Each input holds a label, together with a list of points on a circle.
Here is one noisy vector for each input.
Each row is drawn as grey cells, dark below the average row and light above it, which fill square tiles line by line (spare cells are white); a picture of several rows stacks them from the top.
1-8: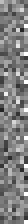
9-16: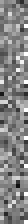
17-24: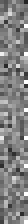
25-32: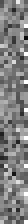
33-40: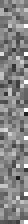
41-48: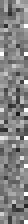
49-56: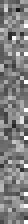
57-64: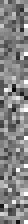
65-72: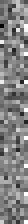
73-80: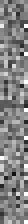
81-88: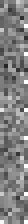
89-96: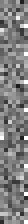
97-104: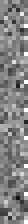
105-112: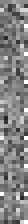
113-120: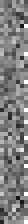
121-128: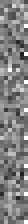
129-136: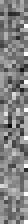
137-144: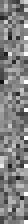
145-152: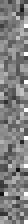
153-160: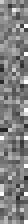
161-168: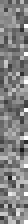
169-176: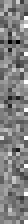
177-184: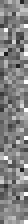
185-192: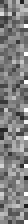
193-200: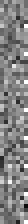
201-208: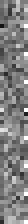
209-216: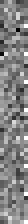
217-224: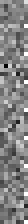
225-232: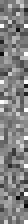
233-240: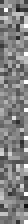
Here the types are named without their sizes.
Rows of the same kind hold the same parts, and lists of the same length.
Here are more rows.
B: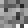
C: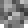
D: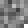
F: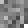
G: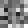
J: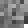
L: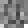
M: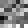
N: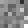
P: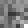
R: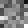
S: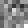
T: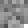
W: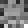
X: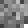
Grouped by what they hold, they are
B, G, L, N, P, R, T
C, M, S, W
D, F, J, X

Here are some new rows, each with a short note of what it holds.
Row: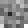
a label, together with a list of one item
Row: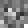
a label, together with a list of two items
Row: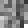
a label, together with a list of two items
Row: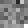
a label, together with the empty list
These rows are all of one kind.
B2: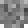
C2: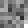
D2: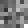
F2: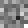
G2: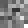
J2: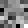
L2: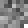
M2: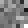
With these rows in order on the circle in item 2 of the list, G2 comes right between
B2 and M2.
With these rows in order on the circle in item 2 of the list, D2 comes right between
J2 and L2.
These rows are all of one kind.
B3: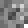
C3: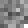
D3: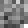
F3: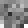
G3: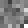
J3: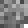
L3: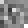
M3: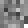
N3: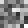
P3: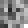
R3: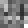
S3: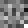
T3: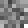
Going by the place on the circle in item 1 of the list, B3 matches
C3 and N3.
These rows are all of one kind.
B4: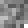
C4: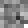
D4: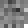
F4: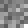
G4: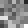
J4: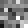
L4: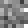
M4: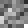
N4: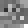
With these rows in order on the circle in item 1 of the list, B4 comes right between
D4 and M4.
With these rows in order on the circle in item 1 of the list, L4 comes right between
C4 and M4.
